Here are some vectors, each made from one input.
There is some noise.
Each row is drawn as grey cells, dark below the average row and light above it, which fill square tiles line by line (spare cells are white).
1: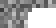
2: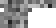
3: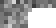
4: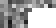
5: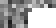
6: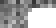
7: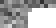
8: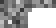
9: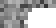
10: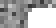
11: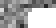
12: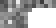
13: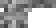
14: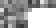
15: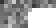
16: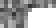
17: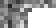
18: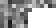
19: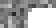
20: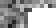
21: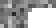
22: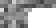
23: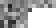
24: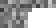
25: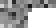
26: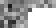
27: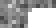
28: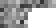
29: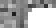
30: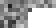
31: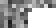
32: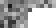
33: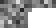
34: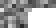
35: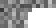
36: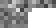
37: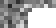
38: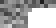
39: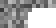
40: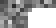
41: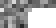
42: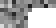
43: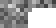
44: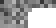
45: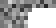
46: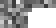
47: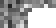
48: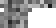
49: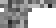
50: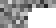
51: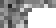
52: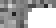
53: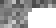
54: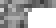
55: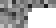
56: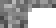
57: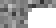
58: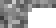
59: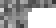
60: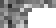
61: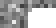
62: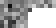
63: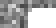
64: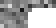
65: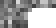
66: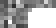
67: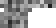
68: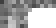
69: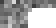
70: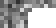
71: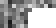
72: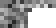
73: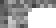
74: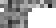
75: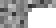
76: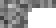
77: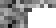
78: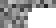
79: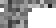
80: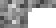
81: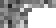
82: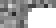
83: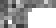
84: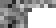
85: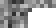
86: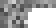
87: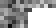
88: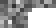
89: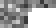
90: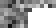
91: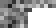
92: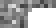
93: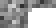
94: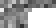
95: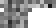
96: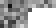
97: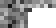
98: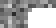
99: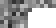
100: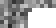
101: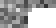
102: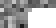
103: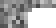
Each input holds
one of 6 labels, together with either a fixed value, or a node of an 11-node tree.
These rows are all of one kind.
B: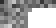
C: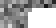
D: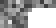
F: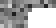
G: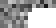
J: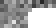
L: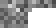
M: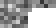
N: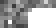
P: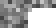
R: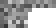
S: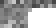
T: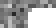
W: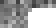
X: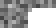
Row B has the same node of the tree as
C, D, F and G.
